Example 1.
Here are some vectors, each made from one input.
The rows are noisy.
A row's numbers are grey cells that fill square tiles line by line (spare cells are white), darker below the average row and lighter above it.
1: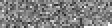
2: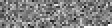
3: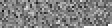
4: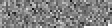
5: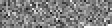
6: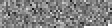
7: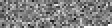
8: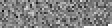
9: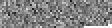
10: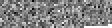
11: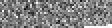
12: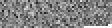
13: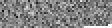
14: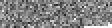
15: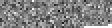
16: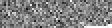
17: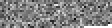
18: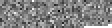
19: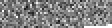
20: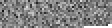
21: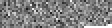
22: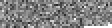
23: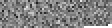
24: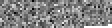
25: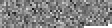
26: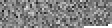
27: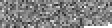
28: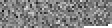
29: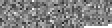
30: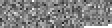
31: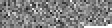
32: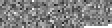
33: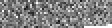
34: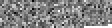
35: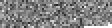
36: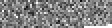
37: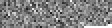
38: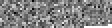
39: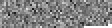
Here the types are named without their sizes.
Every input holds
three true/false values.
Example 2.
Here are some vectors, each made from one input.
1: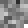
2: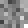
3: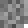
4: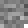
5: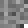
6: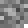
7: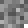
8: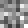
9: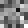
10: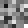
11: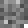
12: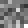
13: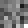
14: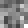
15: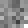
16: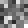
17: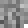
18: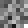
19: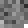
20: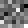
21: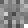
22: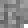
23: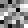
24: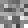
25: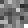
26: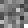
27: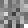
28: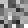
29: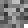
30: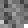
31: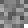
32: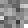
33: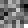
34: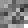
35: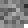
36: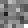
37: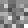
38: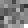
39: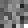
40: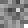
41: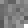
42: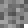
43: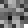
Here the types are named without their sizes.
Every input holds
a node of a tree.
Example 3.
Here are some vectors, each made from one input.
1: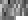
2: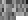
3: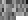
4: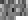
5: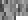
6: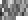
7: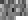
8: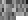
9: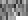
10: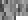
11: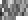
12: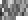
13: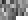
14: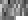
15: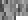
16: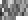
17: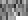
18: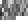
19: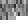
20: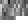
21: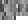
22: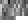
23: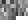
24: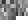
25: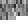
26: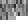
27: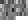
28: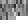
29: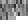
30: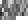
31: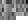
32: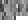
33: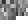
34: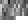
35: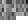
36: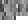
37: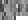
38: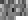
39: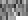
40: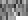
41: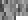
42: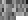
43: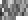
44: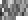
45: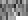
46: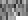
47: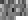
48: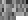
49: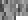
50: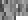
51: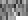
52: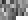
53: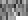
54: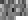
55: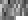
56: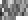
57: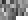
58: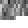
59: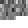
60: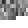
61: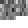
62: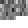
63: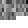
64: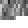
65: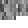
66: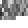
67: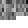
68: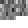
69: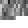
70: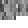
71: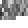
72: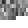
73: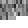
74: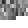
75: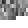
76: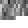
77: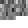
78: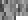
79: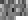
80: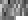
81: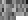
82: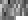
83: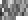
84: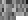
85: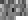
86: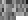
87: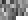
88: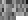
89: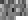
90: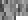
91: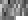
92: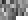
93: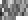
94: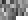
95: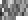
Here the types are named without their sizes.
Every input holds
a point on a line.
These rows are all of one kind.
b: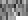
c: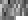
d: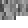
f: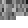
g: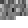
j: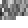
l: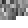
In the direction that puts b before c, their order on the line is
b, d, f, c, g, l, j.
